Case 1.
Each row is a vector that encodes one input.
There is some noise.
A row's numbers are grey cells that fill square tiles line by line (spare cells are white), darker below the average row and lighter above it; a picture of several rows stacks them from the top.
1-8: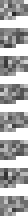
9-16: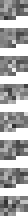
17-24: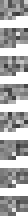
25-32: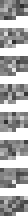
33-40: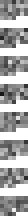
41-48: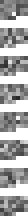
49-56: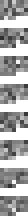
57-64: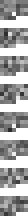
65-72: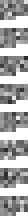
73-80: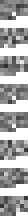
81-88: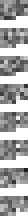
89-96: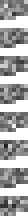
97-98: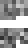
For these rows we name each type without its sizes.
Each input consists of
either a point on a circle, or a point on a line.
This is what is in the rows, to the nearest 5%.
About 45% of them hold a point on a circle. The rest hold a point on a line.
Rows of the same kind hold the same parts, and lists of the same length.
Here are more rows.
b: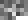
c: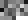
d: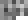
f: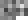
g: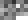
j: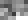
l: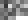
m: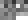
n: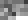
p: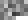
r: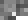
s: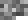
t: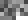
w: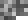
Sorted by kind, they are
b, p, r, s, w
c, d, f, g, j, l, m, n, t

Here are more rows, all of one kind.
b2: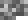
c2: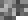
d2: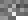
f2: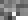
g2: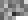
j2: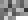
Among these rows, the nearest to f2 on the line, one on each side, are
c2 and d2.
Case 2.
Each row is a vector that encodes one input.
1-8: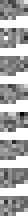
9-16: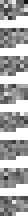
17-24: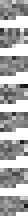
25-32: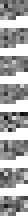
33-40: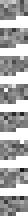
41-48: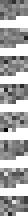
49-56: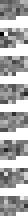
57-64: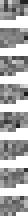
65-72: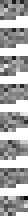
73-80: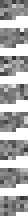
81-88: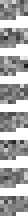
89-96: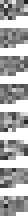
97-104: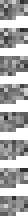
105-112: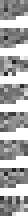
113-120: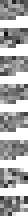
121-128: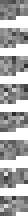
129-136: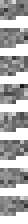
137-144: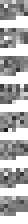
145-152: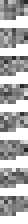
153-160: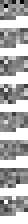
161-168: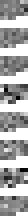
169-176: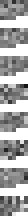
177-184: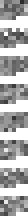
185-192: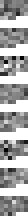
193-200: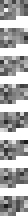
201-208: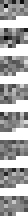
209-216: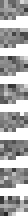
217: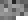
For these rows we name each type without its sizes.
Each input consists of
a list of points on a line.
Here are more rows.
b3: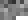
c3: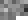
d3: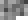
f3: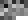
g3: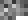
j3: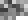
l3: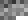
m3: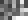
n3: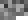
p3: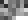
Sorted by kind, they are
b3, j3, l3
c3, d3, f3, g3, n3
m3, p3

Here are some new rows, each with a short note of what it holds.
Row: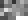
a list of two items
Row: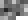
a list of one item
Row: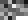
a list of two items
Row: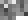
a list of two items
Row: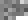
a list of two items
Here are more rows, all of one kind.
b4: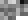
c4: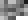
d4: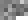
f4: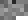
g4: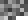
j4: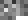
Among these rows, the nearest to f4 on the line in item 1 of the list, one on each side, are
g4 and j4.
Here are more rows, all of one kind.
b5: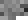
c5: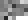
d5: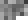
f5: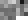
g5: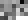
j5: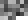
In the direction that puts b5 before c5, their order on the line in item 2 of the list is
f5, b5, j5, d5, c5, g5.
